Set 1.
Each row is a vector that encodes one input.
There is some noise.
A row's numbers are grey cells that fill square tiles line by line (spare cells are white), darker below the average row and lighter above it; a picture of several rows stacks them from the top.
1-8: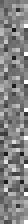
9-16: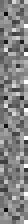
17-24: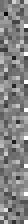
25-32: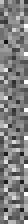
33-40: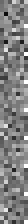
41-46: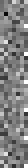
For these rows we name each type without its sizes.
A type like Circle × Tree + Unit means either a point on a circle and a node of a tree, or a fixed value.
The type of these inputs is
Line.
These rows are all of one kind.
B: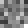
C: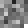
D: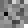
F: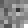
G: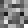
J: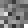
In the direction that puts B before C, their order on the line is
G, D, F, B, C, J.
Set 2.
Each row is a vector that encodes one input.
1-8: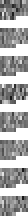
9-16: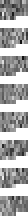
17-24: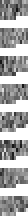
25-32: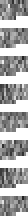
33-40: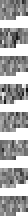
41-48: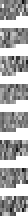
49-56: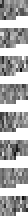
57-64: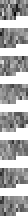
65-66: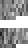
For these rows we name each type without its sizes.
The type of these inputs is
Tree.
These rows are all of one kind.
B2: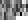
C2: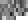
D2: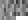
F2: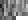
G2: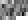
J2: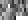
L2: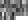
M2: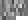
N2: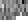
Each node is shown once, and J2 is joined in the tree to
B2, C2, D2 and M2.
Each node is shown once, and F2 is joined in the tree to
M2.
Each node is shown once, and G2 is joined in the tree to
C2.
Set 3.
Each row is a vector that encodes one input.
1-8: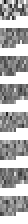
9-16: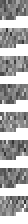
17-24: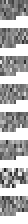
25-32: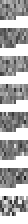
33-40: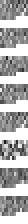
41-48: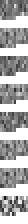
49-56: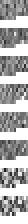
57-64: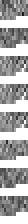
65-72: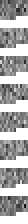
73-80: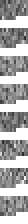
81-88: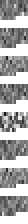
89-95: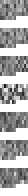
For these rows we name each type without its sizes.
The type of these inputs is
Circle + Unit.
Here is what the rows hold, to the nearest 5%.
About 90% of them hold a point on a circle. The rest hold a fixed value.
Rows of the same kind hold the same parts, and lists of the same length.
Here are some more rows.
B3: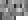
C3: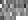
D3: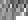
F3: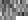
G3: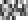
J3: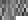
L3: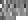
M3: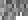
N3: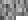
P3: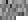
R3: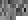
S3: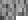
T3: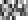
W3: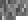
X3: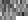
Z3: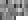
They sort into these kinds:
B3, C3, D3, F3, J3, L3, M3, N3, P3, R3, S3, W3, X3, Z3
G3, T3

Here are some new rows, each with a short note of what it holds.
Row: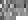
a point on a circle
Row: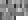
a point on a circle
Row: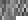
a point on a circle
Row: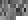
a point on a circle
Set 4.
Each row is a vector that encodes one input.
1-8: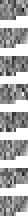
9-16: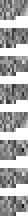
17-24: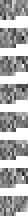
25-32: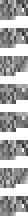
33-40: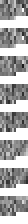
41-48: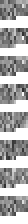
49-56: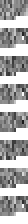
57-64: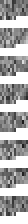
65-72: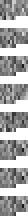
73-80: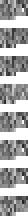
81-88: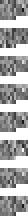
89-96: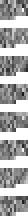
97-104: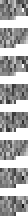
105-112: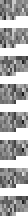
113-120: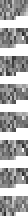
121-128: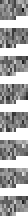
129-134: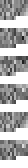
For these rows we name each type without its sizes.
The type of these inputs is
Bool × Bool × Bool.
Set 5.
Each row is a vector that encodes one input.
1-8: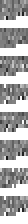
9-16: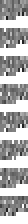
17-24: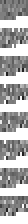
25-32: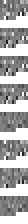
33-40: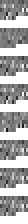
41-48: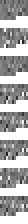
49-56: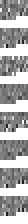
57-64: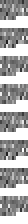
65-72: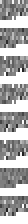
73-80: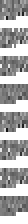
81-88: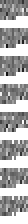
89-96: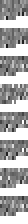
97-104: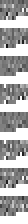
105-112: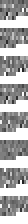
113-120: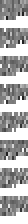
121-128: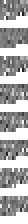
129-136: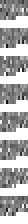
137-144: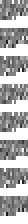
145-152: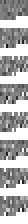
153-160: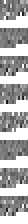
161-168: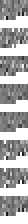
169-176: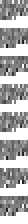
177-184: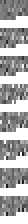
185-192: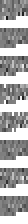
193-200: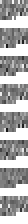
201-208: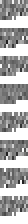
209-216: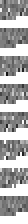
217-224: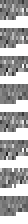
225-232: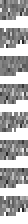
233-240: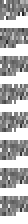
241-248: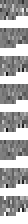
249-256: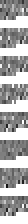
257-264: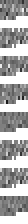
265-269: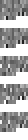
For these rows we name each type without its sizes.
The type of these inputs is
Tree.
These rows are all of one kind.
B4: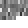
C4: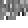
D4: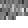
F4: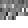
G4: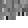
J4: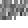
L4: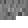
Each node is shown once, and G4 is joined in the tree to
C4 and L4.
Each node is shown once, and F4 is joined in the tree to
D4.
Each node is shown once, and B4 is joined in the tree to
J4 and L4.
